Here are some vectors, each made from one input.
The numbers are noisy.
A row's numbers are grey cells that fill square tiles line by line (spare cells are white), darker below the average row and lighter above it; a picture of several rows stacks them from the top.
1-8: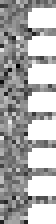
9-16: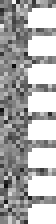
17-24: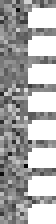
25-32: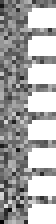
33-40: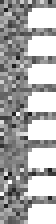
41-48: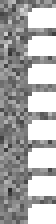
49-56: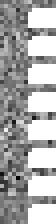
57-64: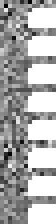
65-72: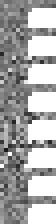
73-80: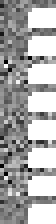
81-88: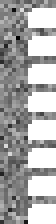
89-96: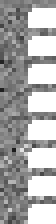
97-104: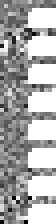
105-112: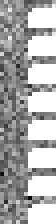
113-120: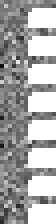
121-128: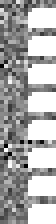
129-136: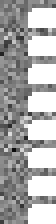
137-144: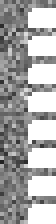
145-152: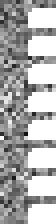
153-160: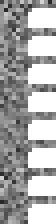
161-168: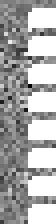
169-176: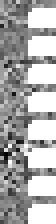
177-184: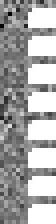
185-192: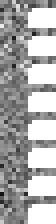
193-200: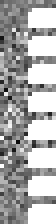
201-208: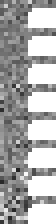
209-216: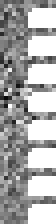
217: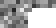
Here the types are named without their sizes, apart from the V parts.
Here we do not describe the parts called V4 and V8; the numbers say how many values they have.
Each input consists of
either four true/false values, a value of V4 and a value of V8, or a list of points on a line.
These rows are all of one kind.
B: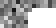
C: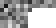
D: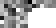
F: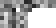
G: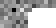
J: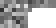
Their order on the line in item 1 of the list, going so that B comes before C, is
B, G, D, F, C, J.
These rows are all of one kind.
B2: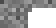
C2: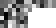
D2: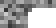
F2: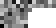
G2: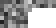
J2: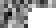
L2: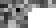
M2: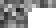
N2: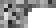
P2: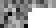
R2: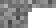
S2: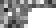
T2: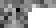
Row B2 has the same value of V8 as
M2, R2 and T2.
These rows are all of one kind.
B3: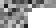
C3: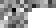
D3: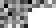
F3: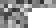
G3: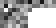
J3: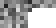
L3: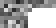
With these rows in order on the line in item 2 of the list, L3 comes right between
B3 and J3.
